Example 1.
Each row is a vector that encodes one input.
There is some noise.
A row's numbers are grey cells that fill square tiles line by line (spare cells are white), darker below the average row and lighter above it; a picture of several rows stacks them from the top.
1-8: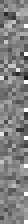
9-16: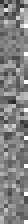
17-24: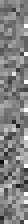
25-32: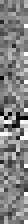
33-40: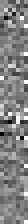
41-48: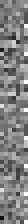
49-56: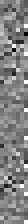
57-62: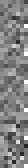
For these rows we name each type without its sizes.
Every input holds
a list of points on a line.
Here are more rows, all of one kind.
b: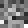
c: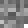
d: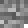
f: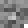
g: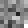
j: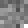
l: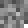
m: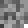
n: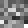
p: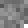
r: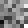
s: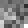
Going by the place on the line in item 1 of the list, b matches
j, l, p and s.
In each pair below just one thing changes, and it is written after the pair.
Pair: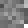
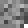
the place on the line in item 1 of the list
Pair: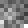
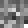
the place on the line in item 1 of the list
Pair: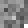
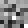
the place on the line in item 1 of the list
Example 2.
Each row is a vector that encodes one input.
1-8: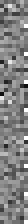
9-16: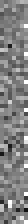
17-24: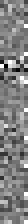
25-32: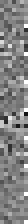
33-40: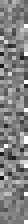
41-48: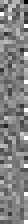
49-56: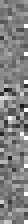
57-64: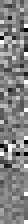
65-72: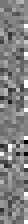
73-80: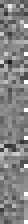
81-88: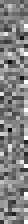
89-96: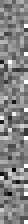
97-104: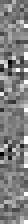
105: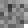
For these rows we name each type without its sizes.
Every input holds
a list of points on a circle.
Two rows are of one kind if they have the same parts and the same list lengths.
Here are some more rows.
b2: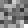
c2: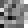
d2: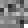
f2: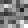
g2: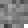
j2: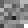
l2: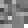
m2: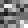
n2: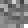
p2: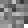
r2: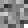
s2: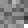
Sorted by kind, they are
b2, d2, g2, n2, p2, s2
c2, j2
f2, l2, m2, r2

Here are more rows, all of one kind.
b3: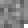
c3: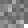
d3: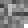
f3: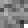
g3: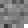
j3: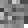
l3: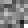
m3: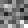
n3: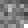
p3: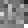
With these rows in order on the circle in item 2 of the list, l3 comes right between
f3 and m3.
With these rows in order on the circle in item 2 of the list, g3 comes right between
n3 and p3.
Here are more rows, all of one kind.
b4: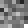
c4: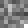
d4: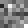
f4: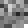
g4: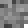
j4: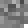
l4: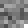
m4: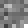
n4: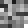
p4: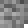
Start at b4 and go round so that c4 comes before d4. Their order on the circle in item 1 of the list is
b4, c4, n4, p4, l4, f4, j4, m4, g4, d4.
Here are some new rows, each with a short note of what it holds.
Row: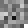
the empty list
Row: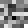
the empty list
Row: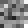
the empty list
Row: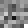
the empty list
